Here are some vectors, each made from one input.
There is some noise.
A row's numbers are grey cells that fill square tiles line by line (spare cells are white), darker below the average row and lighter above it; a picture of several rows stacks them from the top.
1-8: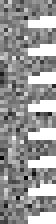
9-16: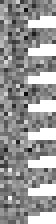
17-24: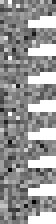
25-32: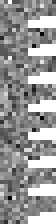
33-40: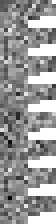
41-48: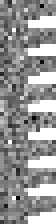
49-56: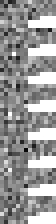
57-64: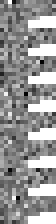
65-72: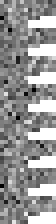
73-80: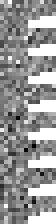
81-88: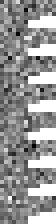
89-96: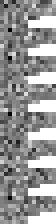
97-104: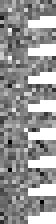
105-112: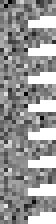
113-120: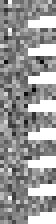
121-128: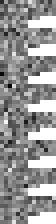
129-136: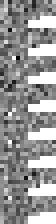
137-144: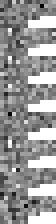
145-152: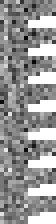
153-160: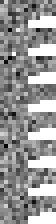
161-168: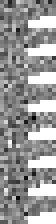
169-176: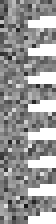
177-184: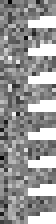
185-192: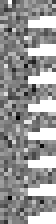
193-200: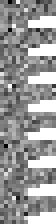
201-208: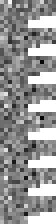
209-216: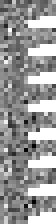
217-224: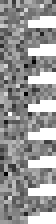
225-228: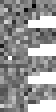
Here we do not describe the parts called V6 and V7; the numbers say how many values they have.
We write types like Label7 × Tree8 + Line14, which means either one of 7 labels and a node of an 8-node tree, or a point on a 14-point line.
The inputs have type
(Bool × Circle8 + Line5) × V6 + V7.
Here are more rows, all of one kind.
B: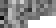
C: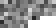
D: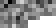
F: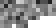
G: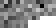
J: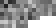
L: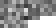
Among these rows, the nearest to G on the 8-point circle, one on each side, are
B and D.
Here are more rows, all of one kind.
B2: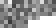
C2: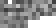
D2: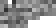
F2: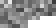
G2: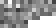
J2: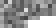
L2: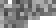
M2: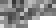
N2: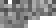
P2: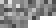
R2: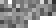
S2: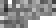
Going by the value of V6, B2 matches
G2, P2 and R2.
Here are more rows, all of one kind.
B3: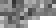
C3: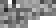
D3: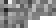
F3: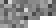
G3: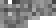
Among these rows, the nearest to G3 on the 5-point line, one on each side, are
B3 and F3.
